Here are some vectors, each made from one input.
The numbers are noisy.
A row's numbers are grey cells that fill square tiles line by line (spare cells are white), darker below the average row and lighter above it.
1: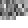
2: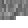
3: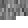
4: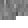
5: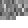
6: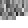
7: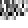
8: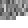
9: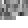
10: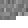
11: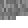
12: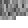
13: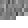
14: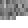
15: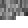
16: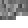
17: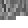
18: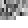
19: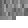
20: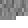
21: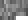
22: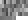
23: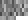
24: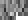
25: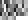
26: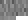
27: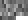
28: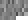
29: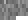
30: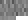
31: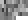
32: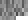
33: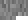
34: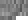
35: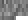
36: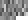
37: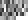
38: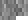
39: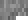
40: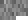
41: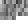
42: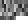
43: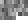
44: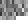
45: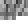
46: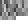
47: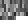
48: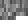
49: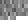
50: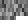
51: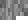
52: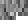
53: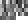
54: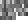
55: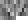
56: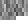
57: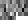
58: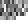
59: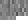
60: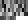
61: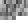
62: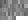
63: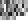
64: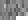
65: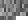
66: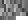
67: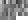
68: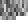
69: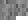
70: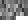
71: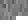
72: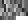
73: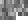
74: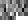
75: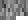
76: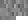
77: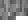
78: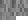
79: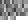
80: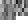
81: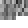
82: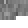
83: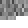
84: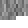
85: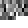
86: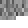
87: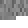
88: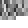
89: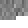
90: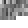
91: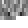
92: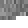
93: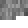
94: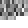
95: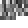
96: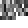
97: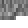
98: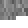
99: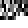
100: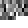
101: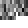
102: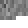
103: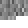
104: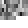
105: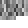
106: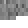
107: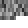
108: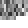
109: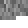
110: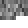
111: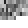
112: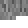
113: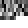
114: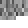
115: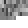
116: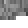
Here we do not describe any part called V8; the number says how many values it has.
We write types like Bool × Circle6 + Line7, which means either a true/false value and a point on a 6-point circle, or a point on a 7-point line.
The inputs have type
(Bool × Bool × Bool × Bool + Unit) × V8 + Line11.
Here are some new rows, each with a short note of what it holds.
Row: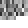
four true/false values and a value of V8
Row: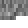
four true/false values and a value of V8
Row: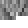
a point on an 11-point line
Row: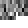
a point on an 11-point line
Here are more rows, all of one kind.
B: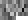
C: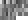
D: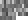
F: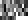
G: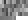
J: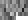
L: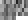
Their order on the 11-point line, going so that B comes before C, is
B, J, F, D, G, C, L.
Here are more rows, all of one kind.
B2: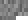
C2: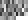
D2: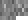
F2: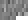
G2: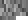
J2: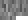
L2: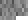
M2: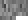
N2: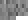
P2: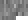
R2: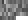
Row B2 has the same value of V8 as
C2, F2 and R2.
